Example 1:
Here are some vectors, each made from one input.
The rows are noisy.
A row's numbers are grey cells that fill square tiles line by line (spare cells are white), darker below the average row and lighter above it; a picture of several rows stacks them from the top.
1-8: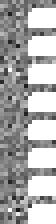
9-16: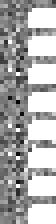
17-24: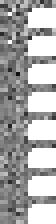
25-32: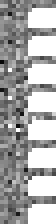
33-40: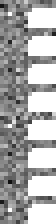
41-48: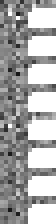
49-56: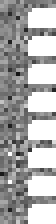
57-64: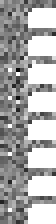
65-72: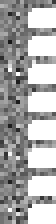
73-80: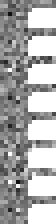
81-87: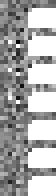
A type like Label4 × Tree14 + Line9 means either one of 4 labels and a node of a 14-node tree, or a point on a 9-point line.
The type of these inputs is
Bool × Line6 + Circle6.
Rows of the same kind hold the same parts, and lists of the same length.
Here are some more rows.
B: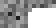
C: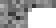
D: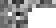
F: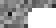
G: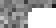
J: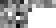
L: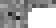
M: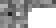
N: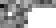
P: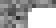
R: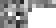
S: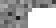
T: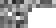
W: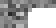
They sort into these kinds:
B, C, F, G, L, M, P, S, W
D, J, N, R, T

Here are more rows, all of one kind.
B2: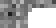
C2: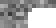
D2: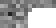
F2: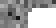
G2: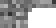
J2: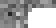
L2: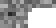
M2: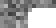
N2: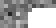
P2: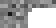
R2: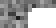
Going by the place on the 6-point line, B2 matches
J2, L2, N2 and P2.
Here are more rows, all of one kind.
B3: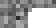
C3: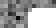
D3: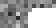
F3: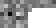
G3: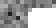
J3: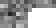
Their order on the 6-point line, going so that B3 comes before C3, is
G3, D3, F3, J3, B3, C3.
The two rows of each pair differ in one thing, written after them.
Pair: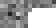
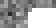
the place on the 6-point line
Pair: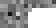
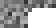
the true/false value
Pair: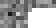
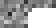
the true/false value
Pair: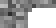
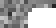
the true/false value
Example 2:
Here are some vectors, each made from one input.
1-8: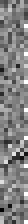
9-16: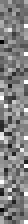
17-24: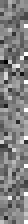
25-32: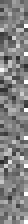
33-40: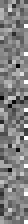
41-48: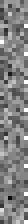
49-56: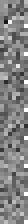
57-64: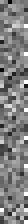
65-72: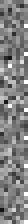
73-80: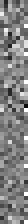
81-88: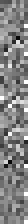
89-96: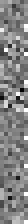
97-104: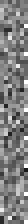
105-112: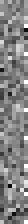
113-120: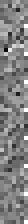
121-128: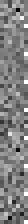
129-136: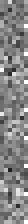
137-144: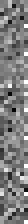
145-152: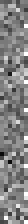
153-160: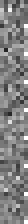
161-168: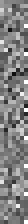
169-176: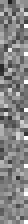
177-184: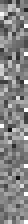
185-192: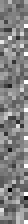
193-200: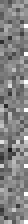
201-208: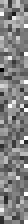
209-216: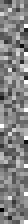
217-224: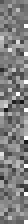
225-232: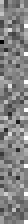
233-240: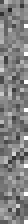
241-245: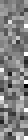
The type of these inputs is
Label5 × Label7 + Line19.
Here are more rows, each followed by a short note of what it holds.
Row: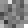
a point on a 19-point line
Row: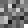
a point on a 19-point line
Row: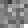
a point on a 19-point line
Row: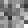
one of 5 labels and one of 7 labels
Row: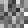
one of 5 labels and one of 7 labels
